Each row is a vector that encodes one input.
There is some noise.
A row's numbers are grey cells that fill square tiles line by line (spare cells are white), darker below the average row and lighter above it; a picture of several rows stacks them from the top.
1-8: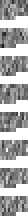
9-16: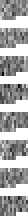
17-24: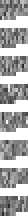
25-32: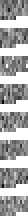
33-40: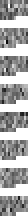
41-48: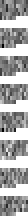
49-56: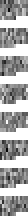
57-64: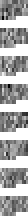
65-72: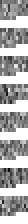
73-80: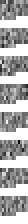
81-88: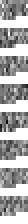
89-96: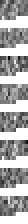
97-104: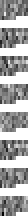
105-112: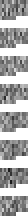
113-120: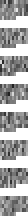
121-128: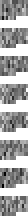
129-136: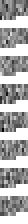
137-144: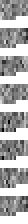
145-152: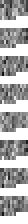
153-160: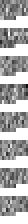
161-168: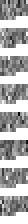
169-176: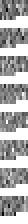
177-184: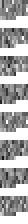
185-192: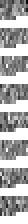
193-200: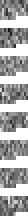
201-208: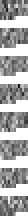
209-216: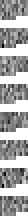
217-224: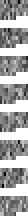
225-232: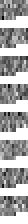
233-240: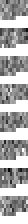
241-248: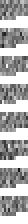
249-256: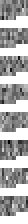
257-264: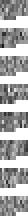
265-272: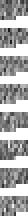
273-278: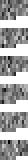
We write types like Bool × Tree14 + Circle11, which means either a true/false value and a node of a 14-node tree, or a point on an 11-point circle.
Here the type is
Circle6 + Line7 + List3(Line6).
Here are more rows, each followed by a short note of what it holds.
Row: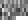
the empty list
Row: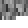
a point on a 6-point circle
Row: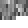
a point on a 6-point circle
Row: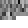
a list of one item
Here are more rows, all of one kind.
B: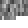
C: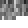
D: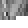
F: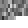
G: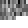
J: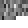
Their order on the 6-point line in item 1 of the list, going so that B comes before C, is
J, F, D, B, C, G.
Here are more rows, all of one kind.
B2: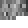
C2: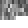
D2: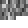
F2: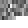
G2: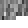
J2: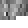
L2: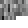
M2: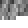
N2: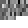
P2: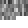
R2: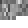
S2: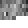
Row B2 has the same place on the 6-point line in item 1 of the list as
J2, R2 and S2.
